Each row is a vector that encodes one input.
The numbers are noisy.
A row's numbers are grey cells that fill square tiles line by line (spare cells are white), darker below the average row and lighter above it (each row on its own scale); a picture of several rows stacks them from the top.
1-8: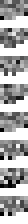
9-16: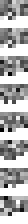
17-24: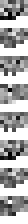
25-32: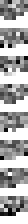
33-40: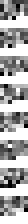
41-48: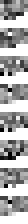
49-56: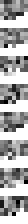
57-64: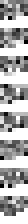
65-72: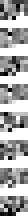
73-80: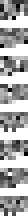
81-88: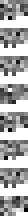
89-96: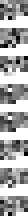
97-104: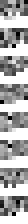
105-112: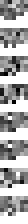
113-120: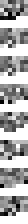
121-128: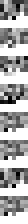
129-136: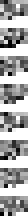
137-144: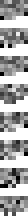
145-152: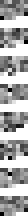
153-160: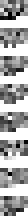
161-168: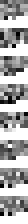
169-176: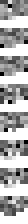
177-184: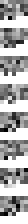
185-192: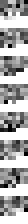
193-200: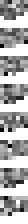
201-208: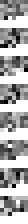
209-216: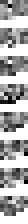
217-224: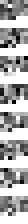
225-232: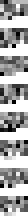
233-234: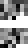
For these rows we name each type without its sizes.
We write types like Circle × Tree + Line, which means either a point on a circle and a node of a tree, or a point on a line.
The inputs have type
Bool × Bool × Bool × Bool.
